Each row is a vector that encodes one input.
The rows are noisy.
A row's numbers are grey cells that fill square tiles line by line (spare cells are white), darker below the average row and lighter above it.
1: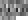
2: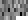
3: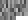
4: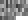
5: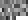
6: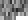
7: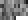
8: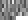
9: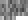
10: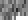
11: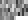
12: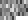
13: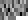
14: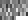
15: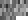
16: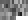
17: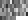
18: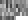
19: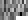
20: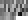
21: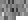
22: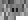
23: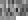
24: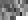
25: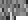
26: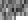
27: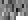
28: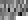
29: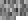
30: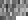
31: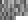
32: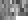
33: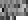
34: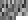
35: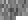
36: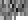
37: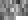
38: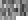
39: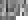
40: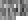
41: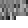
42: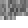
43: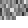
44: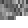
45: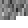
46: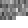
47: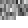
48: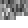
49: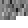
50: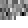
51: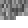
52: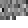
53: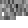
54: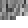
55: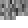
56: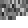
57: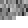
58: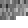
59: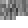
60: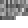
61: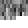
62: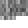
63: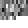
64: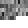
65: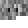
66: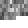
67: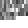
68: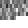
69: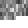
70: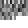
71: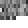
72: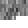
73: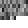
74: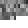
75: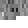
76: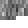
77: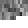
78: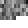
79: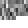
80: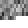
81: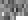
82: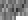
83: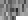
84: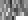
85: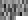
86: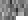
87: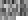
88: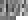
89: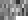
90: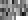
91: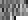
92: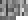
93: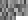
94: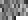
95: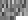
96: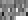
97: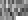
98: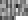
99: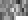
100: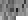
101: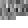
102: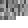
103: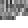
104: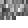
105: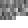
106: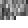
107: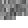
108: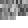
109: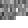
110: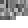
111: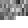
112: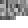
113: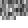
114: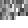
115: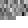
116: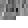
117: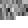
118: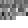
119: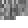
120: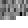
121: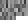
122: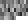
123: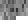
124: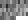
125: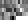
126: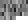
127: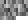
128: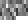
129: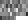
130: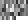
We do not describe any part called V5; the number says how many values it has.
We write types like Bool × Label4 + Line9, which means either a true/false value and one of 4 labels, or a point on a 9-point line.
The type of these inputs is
(Bool × Line4 + Line7) × V5.
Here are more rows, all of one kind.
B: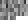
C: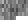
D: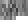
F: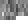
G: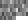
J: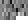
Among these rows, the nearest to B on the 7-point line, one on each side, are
C and F.
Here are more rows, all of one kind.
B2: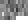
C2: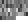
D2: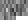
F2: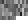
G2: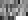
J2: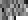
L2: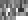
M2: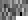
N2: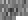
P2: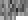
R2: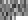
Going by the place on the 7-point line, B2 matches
F2 and G2.
